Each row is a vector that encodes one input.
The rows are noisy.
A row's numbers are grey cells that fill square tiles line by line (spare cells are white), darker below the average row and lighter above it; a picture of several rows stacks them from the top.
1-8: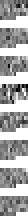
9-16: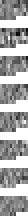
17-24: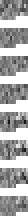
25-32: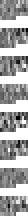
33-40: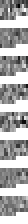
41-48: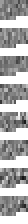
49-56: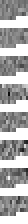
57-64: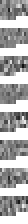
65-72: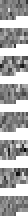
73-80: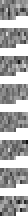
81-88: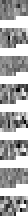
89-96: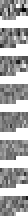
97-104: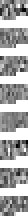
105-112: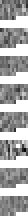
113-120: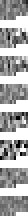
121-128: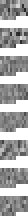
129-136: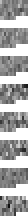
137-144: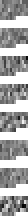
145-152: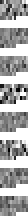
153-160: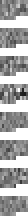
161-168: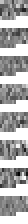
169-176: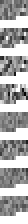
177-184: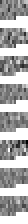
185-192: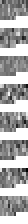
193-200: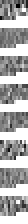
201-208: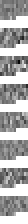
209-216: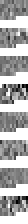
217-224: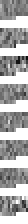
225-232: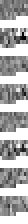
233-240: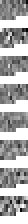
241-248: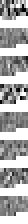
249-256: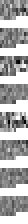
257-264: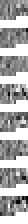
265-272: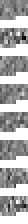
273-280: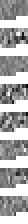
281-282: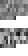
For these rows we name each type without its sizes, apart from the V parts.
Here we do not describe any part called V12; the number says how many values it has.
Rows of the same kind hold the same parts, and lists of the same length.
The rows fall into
3 kinds.
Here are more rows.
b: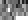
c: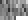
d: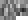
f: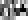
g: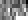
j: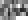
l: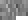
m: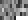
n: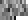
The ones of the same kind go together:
b, j, l, m
c
d, f, g, n

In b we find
a point on a circle and a value of V12.
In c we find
a value of V12.
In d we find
four true/false values.
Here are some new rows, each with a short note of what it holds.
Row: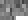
a point on a circle and a value of V12
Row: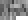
a value of V12
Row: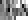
a value of V12
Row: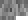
four true/false values
